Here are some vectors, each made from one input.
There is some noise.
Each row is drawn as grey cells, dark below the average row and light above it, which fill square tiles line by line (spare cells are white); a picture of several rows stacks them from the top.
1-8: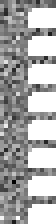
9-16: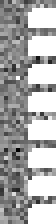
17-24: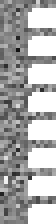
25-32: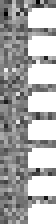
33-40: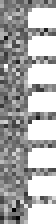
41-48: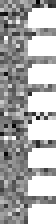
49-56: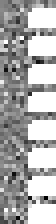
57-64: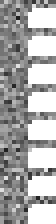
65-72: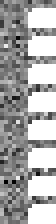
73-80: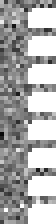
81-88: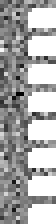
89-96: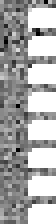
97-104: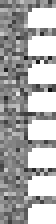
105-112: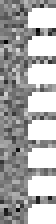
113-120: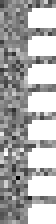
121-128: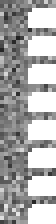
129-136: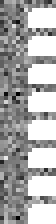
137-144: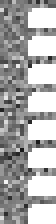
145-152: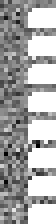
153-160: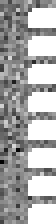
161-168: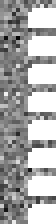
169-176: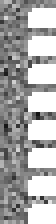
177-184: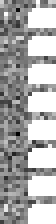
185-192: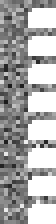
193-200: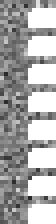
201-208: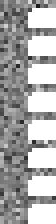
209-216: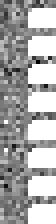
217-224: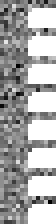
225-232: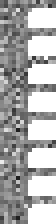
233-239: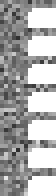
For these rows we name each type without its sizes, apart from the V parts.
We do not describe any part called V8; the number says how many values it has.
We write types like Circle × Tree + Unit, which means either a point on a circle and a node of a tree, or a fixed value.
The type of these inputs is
(Circle + Line) × (Line + V8) × V8.
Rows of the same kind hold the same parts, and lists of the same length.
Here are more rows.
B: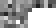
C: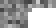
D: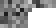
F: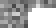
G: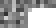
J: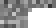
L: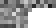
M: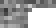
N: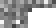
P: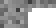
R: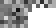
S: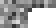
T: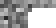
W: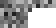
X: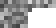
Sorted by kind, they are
B, D, N, S, W, X
C, F, G, M, P
J, L, T
R

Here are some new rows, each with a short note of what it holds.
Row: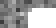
a point on a circle, a point on a line and a value of V8
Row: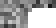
a point on each of two lines and a value of V8
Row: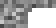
a point on each of two lines and a value of V8
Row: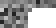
a point on a circle and two values of V8
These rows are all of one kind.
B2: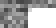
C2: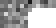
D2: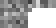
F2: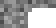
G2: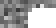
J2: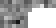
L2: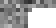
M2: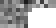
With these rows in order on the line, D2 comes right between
F2 and J2.
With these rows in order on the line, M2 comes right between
B2 and G2.
